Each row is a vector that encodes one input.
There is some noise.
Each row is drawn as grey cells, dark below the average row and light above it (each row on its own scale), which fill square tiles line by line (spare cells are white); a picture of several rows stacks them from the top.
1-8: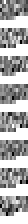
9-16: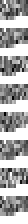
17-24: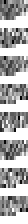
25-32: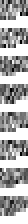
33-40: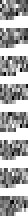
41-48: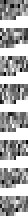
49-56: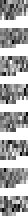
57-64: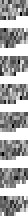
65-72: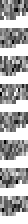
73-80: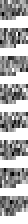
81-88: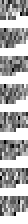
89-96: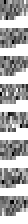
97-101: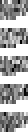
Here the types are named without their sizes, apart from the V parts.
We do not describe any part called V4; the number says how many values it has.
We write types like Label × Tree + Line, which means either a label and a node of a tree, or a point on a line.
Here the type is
(Bool × Bool × Bool + Unit) × Label + Line × V4.
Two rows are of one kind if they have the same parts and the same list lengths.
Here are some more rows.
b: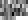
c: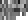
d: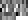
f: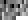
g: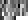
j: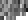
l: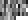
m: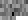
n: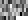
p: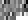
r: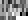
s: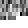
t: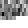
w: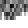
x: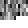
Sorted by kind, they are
b, c, j, m, p, t, w
d, f, g, l, x
n, r, s

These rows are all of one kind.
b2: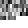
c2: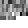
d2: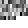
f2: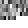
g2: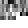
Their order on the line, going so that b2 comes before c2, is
f2, d2, b2, c2, g2.
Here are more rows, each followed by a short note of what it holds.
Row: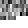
a point on a line and a value of V4
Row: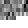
a label and three true/false values
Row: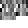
a label
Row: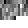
a label
